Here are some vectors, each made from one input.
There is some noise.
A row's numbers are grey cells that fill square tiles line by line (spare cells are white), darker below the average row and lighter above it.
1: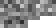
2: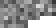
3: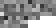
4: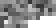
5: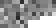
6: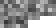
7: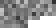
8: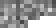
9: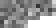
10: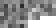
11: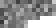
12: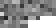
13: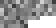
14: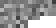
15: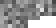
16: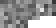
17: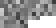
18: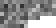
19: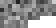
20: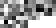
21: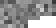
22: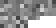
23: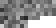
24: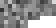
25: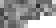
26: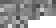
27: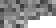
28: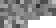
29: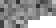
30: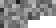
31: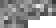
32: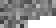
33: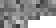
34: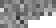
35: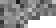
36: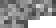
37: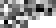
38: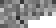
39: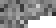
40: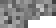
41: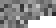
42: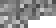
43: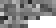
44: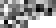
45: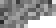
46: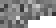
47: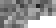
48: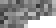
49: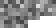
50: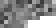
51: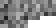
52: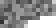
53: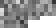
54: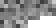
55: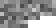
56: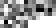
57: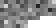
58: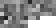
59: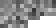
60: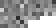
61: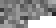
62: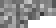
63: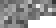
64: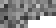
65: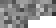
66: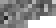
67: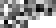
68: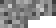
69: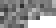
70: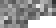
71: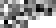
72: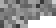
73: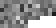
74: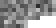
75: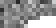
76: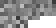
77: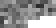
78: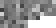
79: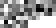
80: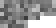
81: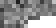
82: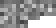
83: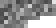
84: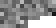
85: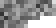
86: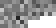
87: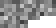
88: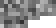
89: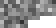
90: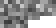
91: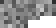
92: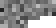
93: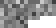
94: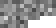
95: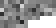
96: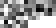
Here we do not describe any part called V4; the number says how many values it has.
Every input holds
a list of up to two items, each a true/false value and a value of V4.
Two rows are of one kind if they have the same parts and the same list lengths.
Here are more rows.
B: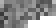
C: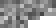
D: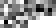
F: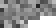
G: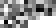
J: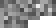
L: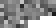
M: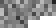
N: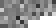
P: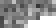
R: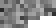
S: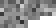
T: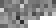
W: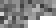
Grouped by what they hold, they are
B, F, L, P, R, W
C, J, M, N, S, T
D, G

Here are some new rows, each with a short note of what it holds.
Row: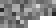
a list of two items
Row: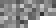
a list of one item
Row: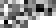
the empty list
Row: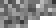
a list of one item
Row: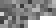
a list of two items
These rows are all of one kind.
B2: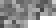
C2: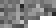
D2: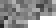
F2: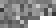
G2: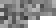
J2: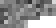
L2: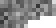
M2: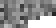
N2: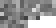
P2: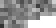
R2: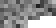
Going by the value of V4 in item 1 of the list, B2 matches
D2, G2, N2 and P2.
